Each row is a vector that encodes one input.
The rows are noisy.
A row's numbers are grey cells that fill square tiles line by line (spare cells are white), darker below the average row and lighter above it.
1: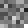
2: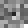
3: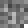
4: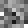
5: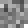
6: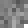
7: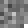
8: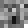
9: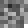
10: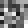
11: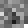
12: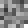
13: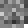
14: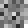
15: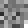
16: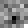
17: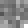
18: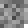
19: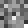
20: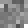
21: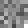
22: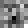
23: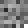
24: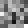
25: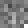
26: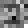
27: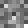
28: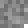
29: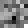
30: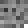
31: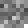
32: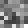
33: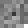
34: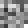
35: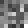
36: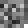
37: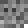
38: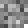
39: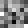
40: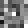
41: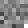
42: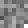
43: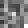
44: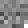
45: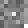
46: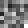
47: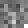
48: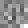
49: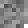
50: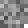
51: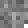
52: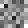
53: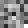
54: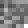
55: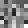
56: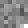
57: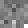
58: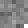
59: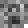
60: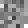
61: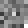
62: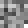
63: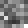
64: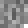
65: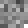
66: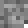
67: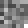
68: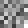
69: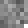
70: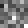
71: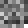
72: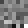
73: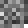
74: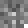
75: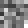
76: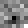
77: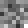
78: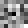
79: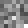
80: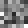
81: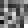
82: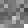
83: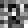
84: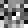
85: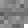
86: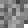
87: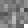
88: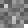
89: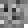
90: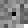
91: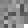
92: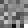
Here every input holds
either a point on a 5-point line, or a list of up to three points on a 4-point line.
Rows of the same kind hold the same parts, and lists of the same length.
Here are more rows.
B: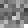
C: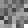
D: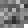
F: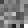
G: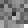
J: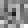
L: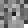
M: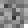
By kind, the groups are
B, C, J
D
F
G, M
L

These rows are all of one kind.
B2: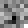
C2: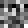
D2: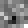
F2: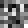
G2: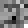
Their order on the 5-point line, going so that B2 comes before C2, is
D2, F2, B2, G2, C2.
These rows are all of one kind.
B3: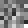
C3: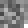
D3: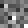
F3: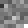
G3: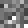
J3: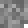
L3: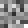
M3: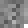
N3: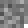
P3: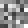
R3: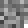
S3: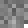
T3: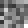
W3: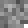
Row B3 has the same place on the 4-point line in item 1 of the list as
D3, L3 and W3.
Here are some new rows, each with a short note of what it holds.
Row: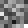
a point on a 5-point line
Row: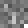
a list of three items
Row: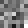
the empty list
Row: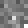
a list of two items
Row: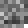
a point on a 5-point line
